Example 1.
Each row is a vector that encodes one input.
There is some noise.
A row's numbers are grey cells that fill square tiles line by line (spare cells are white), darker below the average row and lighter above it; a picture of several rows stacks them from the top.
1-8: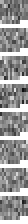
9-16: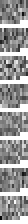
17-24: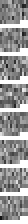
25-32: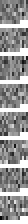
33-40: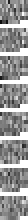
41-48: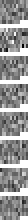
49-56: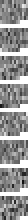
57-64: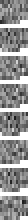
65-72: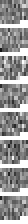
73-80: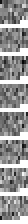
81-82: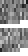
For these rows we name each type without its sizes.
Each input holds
three true/false values.
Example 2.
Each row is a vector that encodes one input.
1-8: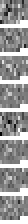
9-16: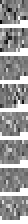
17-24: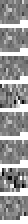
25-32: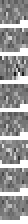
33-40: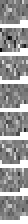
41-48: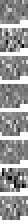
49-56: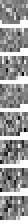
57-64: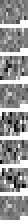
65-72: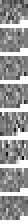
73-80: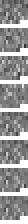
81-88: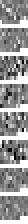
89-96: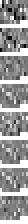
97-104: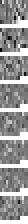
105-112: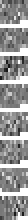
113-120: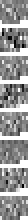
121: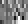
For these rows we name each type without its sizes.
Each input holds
either a fixed value, or three true/false values.
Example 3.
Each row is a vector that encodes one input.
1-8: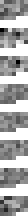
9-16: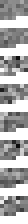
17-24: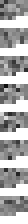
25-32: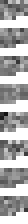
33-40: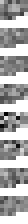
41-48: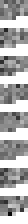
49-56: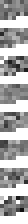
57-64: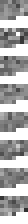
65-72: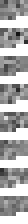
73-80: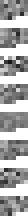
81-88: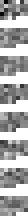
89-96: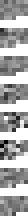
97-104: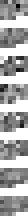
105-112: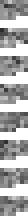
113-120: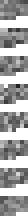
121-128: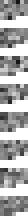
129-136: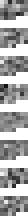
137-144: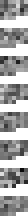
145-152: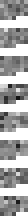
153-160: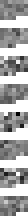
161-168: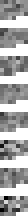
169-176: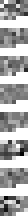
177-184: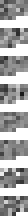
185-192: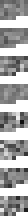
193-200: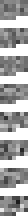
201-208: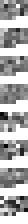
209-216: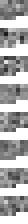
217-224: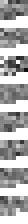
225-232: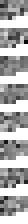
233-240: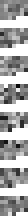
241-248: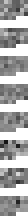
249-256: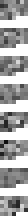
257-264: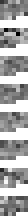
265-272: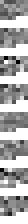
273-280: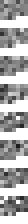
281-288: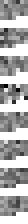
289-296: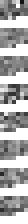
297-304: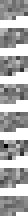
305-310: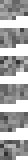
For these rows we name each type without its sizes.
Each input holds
a point on a circle.
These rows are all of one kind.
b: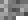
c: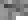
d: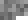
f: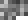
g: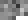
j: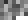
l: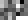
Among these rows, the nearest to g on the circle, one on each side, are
b and d.
